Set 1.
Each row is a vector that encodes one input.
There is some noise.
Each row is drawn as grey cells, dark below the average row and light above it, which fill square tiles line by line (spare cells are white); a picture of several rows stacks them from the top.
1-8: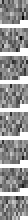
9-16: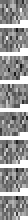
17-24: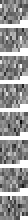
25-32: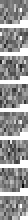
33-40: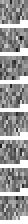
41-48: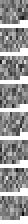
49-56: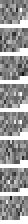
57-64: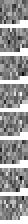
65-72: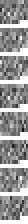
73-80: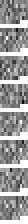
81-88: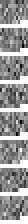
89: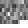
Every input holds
either a point on a 6-point line, or a point on a 12-point line.
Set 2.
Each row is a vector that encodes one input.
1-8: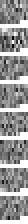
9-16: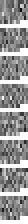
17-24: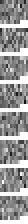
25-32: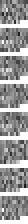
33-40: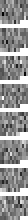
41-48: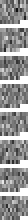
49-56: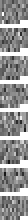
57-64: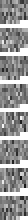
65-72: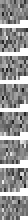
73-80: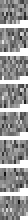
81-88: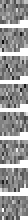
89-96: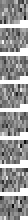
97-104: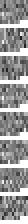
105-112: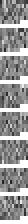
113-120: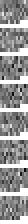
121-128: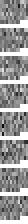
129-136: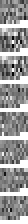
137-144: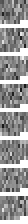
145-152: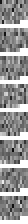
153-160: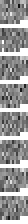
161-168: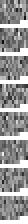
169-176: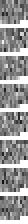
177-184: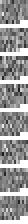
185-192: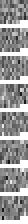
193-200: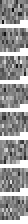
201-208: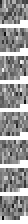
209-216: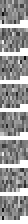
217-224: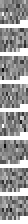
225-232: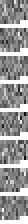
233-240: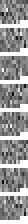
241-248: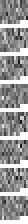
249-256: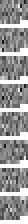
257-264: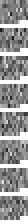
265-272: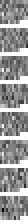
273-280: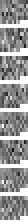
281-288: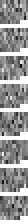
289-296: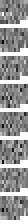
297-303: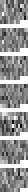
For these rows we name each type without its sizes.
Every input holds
a list of points on a line.
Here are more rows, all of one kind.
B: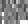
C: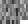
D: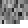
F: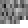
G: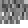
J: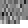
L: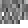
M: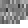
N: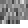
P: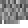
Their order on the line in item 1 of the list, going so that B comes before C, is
D, J, F, P, B, G, L, M, C, N.
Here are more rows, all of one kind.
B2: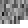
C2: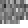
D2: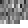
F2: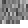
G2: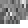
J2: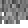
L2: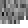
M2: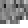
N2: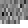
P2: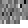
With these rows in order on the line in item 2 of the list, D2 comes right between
F2 and J2.
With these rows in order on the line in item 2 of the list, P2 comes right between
J2 and N2.
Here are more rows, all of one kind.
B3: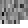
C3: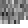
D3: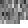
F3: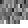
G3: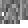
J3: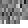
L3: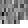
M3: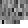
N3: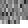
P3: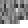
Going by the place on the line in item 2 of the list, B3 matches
L3, M3 and P3.
